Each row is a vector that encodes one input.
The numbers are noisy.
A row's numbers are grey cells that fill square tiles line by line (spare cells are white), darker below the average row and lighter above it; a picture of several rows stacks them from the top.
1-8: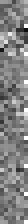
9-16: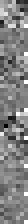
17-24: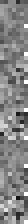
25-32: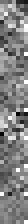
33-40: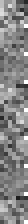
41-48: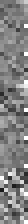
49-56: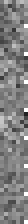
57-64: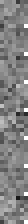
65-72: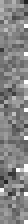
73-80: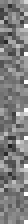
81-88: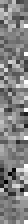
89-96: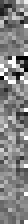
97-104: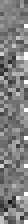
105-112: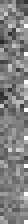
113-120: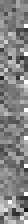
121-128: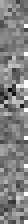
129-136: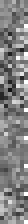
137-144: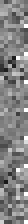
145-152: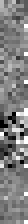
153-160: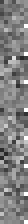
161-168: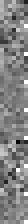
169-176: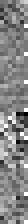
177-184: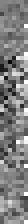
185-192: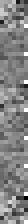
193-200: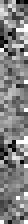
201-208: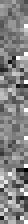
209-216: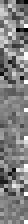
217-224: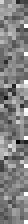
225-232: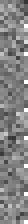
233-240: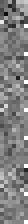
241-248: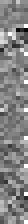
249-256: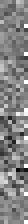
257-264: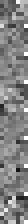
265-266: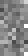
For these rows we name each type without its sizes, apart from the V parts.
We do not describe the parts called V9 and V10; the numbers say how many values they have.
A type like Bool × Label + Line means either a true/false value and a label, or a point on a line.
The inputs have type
((Bool × Bool × Bool × Bool + Label) × Tree + V9) × V10.
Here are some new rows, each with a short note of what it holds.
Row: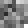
a label, a node of a tree and a value of V10
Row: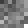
a node of a tree, four true/false values and a value of V10
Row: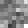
a value of V9 and a value of V10
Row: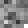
a value of V9 and a value of V10
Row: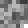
a value of V9 and a value of V10
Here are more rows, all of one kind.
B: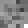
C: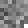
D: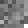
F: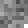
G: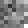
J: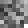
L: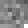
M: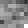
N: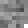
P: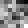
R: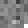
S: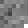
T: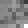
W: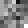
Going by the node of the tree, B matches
F, J, P and R.
